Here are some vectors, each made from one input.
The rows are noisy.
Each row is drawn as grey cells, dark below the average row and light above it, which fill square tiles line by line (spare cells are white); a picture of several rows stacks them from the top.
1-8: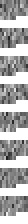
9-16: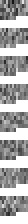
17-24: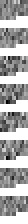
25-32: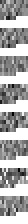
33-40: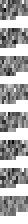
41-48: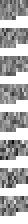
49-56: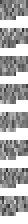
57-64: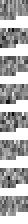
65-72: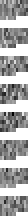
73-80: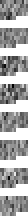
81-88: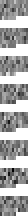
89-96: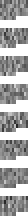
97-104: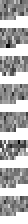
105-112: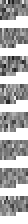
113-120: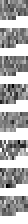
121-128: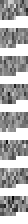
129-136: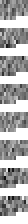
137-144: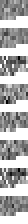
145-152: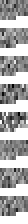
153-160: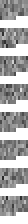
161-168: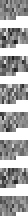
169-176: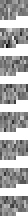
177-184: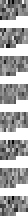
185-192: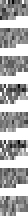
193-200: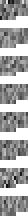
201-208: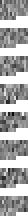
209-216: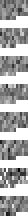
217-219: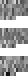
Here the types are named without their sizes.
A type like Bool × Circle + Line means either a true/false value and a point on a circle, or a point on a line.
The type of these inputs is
List(Bool × Line).
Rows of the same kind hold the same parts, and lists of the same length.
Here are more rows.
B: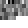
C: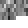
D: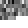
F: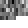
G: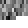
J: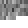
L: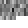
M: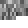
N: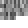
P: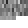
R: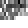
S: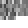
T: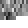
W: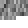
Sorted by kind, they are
B, D, F
C, G, M, T
J, L, N, P, S, W
R

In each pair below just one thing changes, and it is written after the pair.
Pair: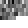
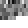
the place on the line in item 1 of the list
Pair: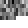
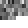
the place on the line in item 1 of the list
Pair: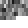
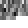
the place on the line in item 1 of the list
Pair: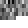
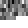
the true/false value in item 1 of the list
